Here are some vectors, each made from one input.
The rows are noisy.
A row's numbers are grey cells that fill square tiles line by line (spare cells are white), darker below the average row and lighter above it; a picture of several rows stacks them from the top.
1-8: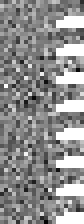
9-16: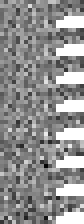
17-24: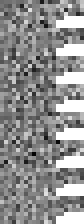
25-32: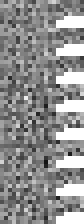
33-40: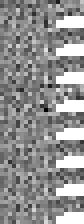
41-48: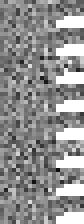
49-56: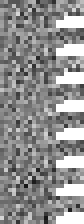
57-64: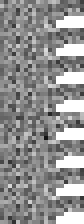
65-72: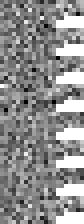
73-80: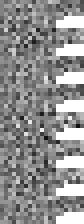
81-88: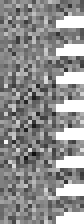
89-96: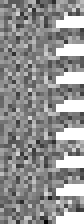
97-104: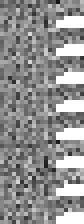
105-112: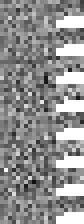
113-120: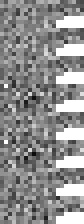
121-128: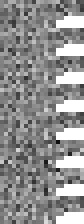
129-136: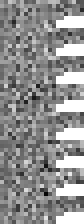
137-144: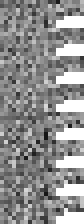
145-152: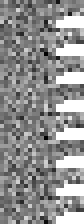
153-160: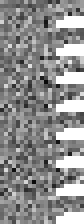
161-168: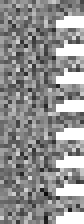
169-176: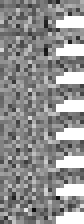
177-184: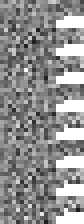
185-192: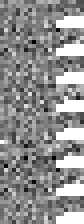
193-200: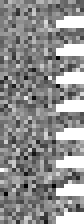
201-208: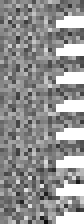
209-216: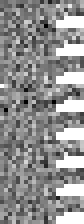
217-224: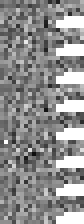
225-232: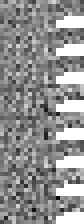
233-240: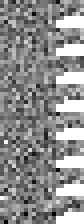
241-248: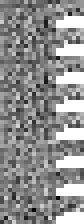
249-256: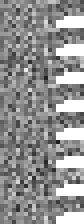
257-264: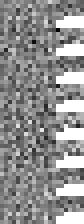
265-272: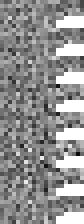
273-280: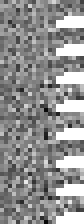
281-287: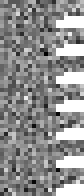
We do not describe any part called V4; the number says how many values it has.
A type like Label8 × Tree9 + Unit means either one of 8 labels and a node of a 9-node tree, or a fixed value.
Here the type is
Bool × Line6 × V4 + List2(Line5).
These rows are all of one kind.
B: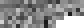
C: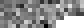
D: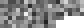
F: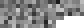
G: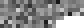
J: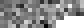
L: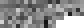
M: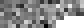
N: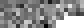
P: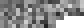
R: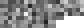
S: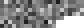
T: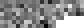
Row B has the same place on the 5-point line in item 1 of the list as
D, F, L and R.
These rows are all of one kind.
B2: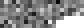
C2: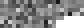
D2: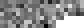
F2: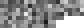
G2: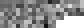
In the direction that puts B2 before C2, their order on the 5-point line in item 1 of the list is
B2, C2, F2, G2, D2.
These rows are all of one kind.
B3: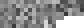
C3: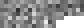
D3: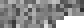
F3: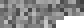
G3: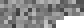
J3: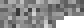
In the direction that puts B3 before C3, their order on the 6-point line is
F3, G3, J3, D3, B3, C3.
